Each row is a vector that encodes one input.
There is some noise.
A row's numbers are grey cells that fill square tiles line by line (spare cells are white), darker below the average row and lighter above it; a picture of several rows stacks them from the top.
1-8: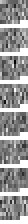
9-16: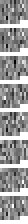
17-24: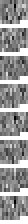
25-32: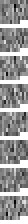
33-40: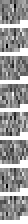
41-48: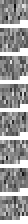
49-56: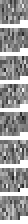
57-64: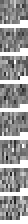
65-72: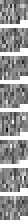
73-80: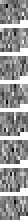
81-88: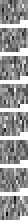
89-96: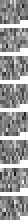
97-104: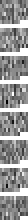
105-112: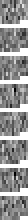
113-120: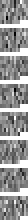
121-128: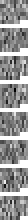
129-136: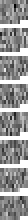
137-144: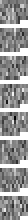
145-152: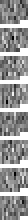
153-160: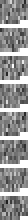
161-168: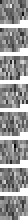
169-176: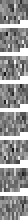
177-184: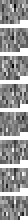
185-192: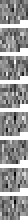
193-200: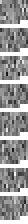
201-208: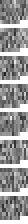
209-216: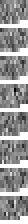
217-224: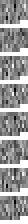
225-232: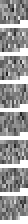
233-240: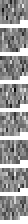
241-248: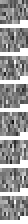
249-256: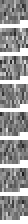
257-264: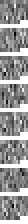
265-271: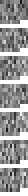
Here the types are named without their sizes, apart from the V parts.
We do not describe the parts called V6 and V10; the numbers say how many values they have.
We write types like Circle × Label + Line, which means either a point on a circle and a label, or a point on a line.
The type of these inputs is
(Label + Line) × (Line × V10 + List(V6)).
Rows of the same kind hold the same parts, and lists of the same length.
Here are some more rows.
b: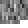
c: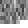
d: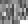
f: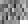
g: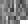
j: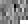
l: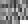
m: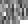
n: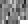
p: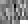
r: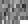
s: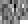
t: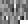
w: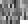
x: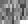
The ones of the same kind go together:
b, g
c, d, m, x
f, s
j
l, p
n
r, t
w

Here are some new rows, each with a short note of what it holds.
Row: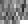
a point on each of two lines and a value of V10
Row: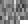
a point on a line, together with a list of two items
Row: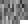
a point on a line, together with a list of one item
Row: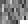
a point on a line, together with the empty list
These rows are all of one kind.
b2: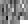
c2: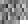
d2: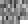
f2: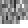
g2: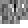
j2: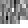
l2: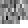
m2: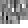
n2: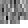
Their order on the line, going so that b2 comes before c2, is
m2, g2, f2, d2, l2, b2, c2, n2, j2.
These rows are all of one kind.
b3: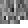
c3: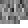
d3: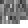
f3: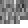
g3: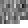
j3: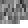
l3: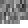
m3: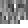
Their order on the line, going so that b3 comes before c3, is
m3, b3, c3, d3, j3, l3, g3, f3.
